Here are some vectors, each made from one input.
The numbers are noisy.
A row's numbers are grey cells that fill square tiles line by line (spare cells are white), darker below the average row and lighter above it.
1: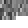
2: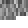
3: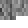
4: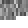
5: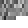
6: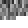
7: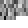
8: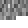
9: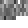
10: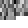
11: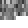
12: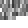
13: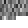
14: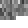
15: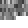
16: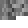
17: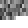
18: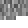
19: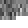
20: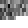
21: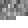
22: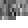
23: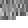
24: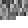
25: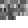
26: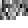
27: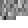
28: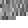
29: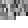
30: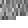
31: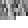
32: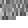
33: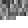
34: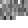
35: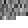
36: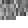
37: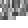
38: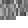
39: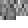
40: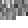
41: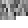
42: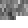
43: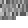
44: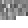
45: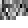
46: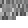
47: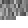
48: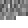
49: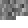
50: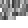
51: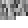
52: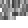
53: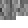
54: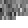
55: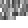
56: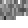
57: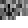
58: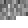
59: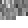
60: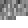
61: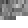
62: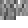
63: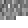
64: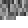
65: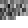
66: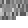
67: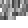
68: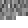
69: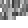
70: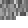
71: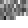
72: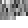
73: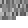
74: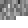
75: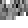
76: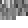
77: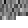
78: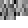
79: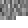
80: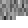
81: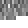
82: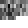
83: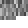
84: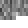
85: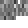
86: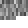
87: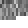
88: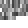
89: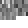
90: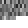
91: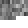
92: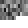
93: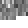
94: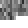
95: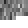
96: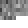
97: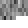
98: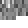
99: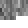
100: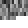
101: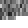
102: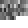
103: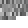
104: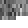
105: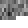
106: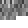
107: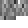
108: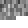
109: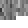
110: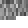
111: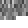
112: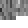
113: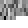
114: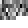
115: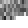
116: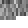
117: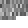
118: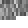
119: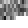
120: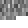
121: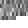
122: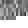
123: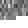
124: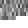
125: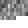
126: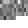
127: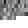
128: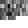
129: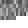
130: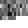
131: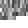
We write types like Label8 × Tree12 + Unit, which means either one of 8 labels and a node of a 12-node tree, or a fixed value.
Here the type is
List3(Line4).
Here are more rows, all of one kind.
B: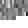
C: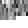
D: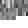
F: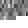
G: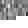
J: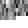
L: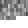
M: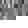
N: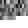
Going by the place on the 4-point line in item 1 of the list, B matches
D and G.
